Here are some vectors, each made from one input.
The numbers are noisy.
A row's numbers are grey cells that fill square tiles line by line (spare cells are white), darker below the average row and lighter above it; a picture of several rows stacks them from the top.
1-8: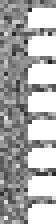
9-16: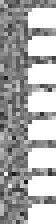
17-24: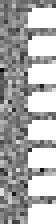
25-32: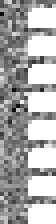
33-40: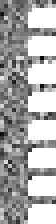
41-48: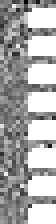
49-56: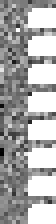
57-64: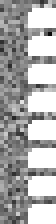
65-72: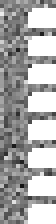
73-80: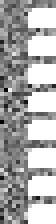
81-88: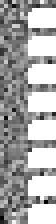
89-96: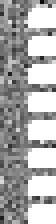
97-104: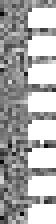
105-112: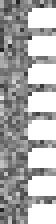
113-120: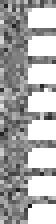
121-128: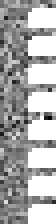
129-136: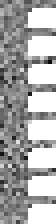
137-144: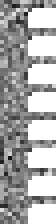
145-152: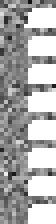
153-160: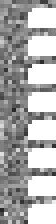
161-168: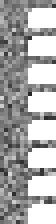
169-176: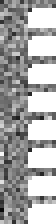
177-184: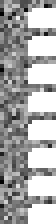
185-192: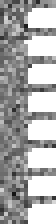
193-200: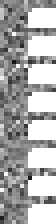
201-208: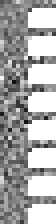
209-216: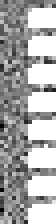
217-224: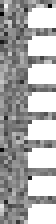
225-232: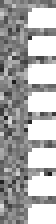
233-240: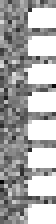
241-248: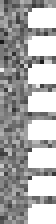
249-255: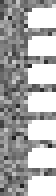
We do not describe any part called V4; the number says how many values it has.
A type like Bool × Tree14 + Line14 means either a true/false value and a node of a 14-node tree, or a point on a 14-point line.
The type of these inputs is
(Bool × Bool × Bool × Bool + V4) × Label10.
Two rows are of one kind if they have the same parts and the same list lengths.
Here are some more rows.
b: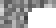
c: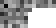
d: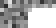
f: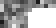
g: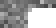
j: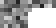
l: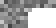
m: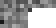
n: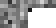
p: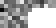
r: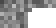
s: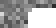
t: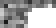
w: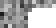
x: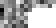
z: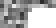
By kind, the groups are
b, f, g, j, l, m, n, p, r, s, t, z
c, d, w, x

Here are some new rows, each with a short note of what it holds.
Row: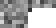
one of 10 labels and four true/false values
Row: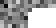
one of 10 labels and a value of V4
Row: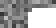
one of 10 labels and a value of V4
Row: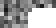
one of 10 labels and four true/false values
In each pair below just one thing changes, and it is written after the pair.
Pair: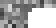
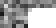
the label
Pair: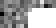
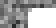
the value of V4
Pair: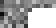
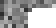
the value of V4
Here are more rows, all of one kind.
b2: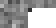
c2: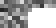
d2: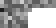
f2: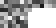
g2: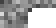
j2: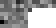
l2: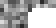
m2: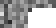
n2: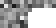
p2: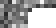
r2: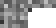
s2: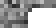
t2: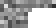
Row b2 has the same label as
l2 and m2.
